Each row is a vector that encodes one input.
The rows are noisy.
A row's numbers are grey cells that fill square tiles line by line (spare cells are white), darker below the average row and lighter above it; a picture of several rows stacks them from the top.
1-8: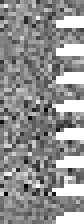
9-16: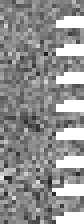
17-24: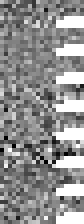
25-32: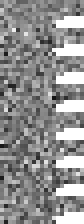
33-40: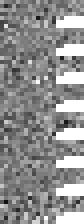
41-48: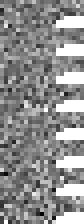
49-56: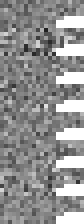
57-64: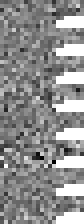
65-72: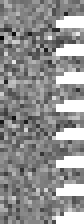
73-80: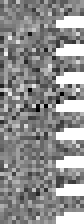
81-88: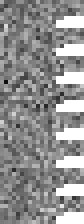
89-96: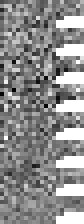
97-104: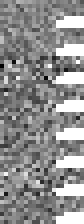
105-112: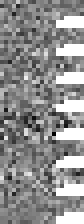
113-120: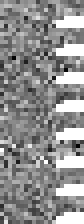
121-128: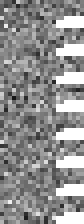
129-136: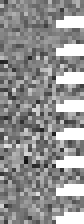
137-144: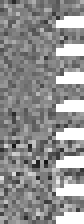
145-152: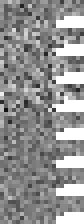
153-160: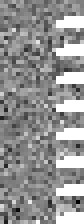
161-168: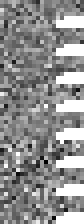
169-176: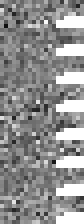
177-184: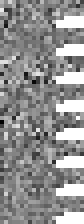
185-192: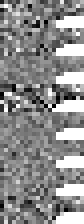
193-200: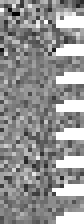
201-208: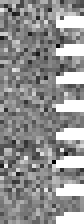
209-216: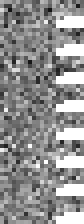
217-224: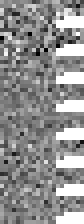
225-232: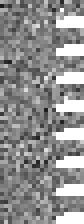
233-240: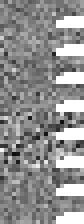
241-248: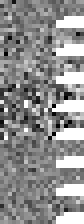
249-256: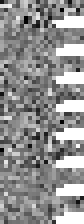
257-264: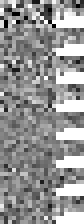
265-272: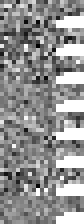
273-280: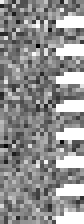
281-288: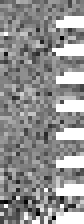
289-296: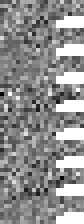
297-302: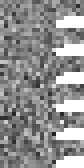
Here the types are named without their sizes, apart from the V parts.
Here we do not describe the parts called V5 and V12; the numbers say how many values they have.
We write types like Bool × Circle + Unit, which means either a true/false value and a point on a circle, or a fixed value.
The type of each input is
(Bool × Bool × Bool + V12) × Tree + V5.
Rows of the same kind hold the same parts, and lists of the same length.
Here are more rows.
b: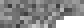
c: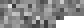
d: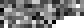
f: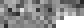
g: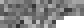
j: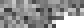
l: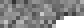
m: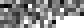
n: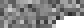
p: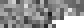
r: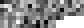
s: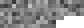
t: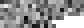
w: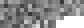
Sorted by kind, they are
b, g, p, w
c, l, m, s
d, f, j, n, r, t

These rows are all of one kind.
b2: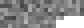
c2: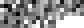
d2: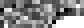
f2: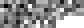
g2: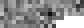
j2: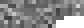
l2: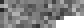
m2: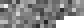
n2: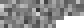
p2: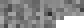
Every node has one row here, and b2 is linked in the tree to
f2 and j2.
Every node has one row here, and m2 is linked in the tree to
l2.
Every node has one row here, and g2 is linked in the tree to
c2.
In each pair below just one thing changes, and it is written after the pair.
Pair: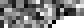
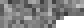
the node of the tree
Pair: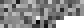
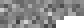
one of the three true/false values
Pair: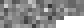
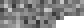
one of the three true/false values
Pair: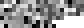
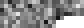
the node of the tree
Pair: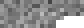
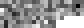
one of the three true/false values
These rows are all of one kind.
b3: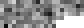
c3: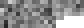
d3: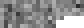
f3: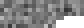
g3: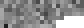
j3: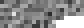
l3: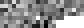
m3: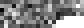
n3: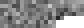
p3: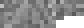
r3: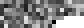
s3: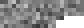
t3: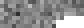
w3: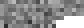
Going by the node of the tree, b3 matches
c3, d3, j3 and w3.
